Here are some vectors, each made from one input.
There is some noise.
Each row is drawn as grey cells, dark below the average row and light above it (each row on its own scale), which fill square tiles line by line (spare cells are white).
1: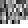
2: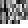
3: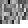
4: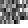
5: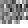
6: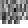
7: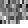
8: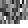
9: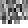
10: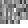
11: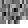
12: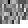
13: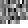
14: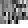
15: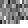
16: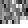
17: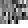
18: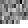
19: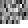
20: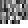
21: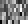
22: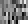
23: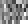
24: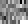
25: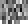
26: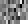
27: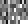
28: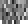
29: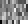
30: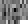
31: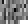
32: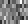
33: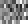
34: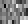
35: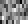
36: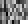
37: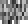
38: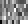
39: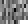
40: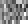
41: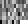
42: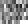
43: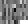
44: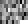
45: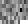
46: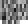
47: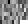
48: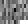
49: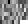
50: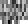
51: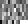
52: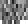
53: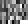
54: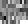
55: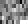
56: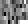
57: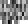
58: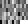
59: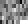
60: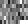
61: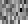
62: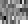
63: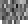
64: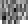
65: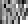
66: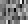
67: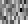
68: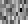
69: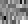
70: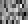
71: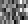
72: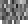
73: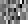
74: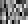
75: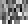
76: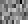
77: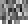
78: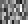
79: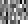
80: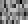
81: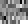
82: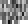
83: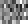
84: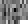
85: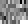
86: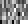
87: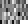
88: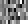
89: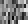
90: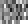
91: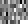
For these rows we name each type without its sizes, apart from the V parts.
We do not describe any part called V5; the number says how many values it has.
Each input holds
a true/false value and a value of V5, together with either a point on a circle, or a point on a line.
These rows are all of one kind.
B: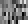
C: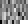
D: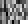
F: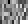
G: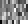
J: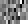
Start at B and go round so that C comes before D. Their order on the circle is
B, C, F, G, J, D.
